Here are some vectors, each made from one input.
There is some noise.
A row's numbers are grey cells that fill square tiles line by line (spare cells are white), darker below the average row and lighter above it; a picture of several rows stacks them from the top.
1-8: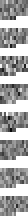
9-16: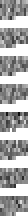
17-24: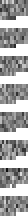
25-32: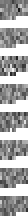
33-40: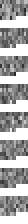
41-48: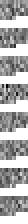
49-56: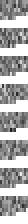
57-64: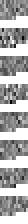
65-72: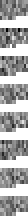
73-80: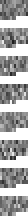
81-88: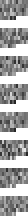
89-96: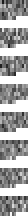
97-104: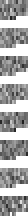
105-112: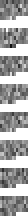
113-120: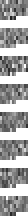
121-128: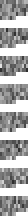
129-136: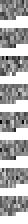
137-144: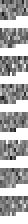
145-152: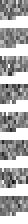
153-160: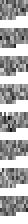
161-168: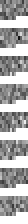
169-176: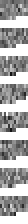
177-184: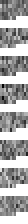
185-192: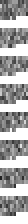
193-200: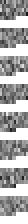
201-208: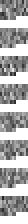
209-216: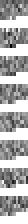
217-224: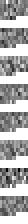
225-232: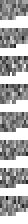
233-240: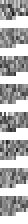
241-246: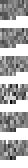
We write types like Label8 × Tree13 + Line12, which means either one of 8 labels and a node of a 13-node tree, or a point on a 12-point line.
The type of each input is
Label5.
